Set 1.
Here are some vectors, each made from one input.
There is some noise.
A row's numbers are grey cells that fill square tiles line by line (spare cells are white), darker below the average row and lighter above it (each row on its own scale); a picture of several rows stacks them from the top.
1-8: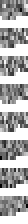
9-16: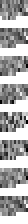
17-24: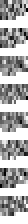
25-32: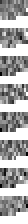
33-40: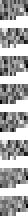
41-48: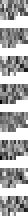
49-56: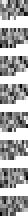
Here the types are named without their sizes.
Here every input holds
a true/false value, together with either a fixed value, or a node of a tree.
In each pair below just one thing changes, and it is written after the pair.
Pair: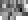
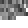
the node of the tree
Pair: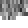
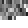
the node of the tree
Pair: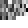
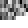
the node of the tree
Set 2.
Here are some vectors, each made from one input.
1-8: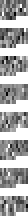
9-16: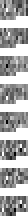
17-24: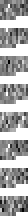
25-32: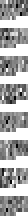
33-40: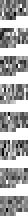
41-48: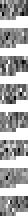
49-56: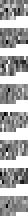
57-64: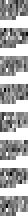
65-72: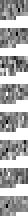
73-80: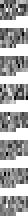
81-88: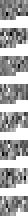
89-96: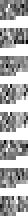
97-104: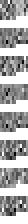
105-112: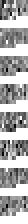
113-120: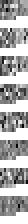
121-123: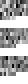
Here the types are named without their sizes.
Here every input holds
either a fixed value, or two labels.
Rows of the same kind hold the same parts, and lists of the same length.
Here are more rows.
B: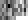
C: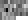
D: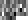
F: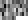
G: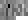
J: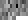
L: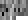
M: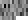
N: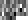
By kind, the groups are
B, C, F, G, J, L, M
D, N

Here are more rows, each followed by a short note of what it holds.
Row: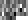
a fixed value
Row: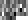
a fixed value
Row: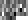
a fixed value
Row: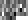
a fixed value
